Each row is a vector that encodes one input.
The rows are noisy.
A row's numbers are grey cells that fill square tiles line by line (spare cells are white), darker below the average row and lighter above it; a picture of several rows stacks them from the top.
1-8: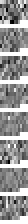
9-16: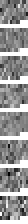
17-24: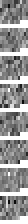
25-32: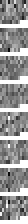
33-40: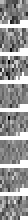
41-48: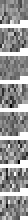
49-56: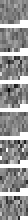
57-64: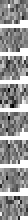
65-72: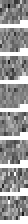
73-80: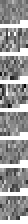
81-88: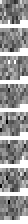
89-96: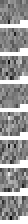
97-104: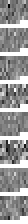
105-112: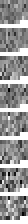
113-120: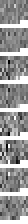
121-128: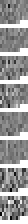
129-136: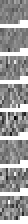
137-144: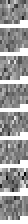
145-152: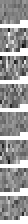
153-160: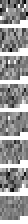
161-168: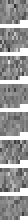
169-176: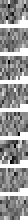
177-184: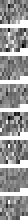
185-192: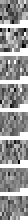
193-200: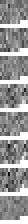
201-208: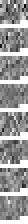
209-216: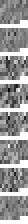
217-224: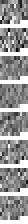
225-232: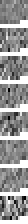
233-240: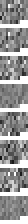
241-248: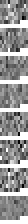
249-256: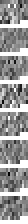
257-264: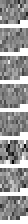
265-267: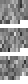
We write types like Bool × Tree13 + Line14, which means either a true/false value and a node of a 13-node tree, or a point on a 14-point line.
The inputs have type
Bool × Line4 + (Label8 + Line6) × Line6.
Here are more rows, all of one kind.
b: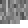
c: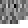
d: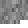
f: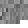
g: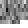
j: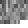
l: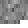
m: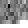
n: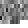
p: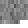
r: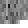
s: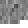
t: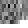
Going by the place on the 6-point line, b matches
p, r and s.
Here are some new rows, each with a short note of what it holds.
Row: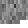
one of 8 labels and a point on a 6-point line
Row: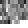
a point on each of two 6-point lines
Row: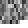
a point on each of two 6-point lines
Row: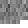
one of 8 labels and a point on a 6-point line
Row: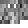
a point on each of two 6-point lines
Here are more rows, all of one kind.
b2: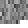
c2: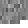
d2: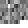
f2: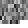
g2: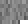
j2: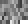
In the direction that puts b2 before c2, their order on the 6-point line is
b2, d2, j2, c2, g2, f2.
